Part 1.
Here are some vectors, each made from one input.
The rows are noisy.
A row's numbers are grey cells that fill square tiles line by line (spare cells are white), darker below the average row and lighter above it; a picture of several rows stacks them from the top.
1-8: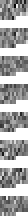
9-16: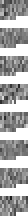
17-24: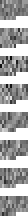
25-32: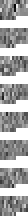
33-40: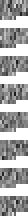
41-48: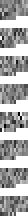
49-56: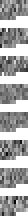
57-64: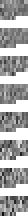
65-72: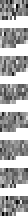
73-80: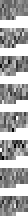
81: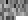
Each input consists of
a point on an 8-point line.
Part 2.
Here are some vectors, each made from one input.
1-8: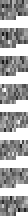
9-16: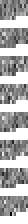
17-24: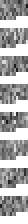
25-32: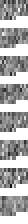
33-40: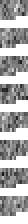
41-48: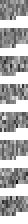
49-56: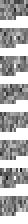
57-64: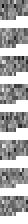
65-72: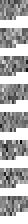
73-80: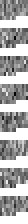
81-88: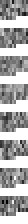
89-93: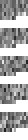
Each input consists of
a point on an 11-point circle.
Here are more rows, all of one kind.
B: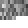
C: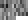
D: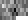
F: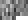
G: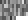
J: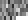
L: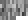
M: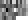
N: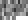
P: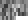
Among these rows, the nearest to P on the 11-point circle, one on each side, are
C and L.
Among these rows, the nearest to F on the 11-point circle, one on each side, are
D and N.
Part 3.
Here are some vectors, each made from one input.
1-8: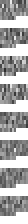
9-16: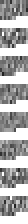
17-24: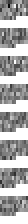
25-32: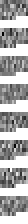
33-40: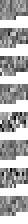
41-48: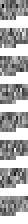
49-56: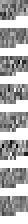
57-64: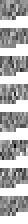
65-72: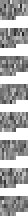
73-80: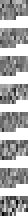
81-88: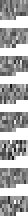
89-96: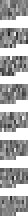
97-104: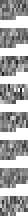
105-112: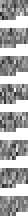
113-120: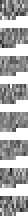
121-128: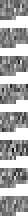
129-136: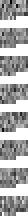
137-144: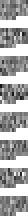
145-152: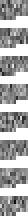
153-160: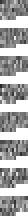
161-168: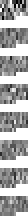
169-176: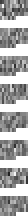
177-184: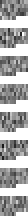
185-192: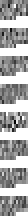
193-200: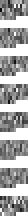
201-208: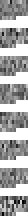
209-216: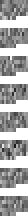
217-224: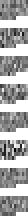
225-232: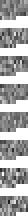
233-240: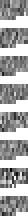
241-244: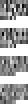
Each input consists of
a point on a 9-point circle.
